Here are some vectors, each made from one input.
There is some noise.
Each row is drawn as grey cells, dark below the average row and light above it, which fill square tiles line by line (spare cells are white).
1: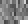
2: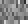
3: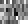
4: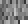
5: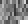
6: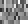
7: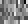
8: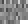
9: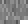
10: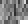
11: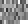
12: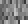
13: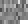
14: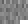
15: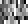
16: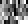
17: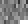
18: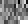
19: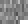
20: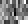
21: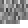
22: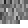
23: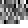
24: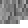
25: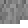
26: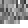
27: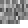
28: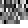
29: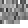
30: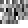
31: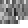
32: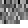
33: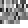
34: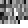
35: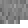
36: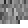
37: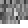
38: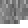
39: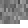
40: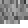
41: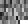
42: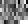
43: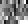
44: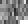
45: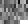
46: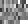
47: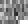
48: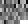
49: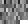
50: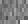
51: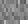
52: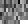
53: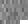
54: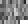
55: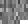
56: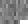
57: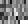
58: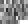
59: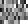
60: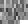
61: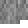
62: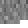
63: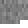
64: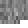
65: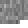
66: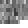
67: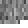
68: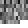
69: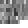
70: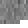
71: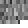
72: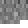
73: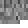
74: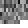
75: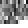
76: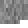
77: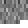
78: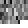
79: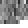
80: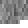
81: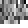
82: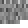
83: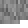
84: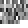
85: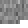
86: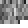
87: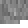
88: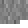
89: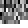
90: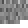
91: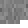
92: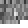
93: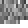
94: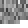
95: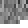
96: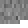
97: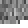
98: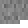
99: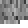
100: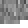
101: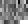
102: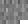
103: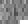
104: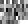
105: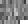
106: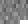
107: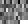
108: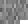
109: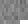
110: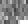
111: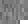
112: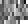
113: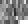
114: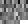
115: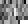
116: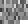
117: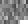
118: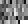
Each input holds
three labels (each one of 6) and a true/false value.
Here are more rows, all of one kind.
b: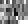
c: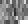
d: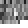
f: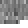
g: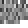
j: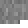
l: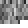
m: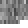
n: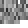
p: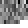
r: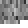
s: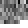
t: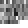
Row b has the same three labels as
s and t.
